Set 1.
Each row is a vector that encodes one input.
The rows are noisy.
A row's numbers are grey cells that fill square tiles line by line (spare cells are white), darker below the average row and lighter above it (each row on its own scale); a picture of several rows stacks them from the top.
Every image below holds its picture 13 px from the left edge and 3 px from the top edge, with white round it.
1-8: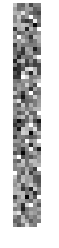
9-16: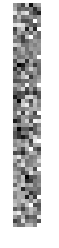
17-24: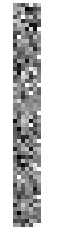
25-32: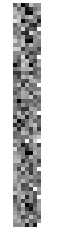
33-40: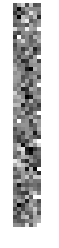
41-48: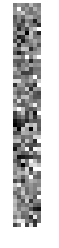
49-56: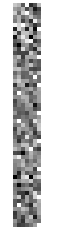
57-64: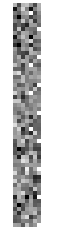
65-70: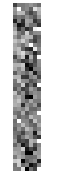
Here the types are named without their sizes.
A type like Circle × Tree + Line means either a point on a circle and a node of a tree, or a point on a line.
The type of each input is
Circle.
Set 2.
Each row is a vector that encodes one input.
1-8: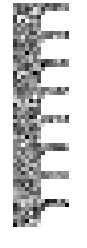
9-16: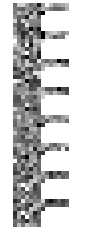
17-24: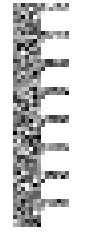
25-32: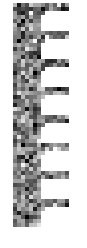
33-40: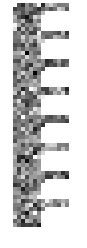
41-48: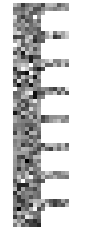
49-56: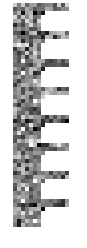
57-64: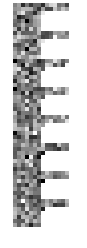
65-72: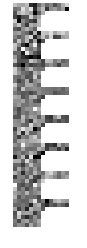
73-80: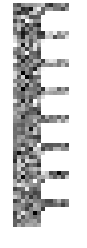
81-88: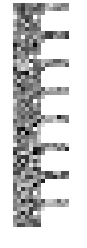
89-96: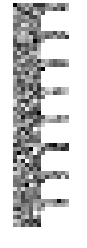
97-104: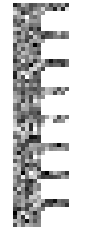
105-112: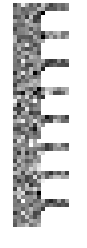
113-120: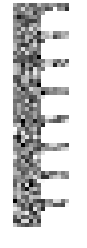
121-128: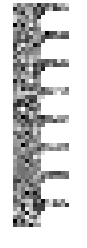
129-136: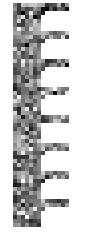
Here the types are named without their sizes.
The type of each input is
Line × Line.
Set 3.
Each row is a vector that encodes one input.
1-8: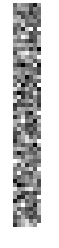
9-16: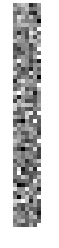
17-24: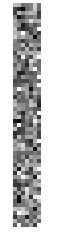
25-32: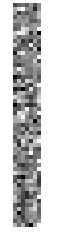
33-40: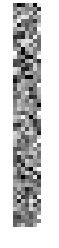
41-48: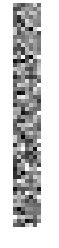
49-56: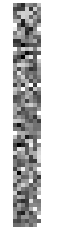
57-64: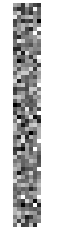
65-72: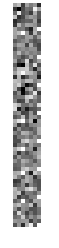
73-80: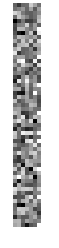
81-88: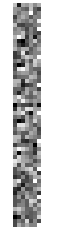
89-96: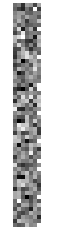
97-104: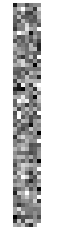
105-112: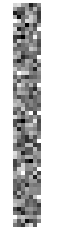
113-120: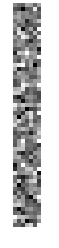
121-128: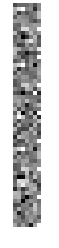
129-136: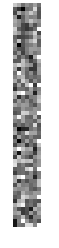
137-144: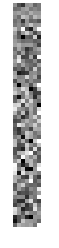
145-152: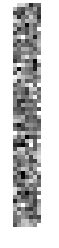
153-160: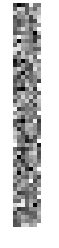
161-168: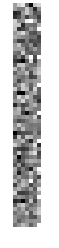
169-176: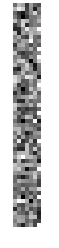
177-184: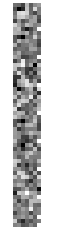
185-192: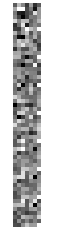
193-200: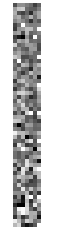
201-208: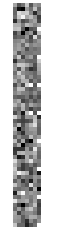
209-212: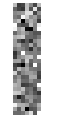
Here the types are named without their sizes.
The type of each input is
Bool × Bool × Bool × Bool × Bool.
